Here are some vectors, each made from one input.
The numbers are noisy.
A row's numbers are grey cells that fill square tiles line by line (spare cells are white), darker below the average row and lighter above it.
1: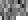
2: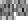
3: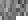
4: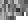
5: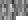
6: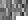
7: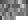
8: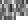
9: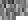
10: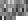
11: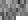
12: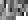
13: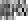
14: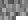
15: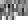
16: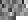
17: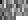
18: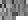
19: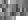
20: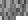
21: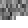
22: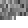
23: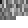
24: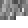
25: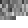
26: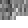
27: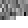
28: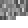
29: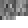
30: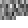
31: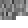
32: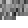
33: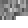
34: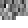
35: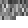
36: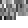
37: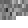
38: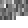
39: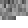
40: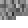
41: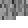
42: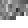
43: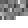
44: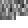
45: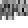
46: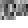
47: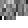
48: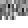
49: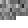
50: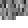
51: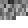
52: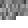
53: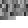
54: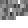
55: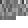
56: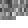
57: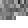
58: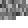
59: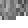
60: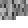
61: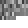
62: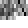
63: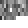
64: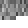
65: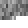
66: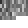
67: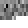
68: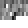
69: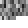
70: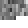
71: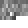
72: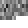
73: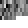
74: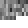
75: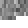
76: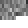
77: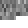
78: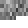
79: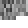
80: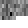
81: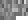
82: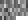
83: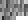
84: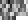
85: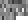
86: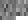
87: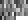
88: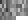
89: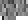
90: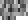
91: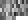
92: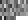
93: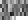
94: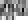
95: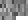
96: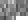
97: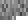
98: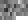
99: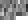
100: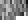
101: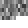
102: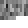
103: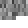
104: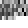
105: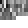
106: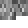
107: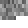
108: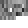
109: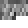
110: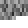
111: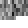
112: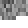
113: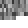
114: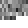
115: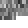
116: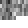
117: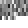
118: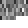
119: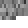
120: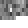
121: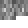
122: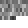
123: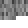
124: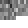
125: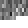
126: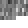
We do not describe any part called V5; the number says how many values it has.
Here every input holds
a list of up to two items, each a true/false value and a value of V5.
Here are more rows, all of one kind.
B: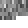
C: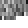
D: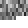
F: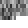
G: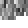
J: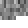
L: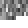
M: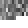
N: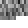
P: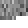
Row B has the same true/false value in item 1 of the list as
C, F and P.
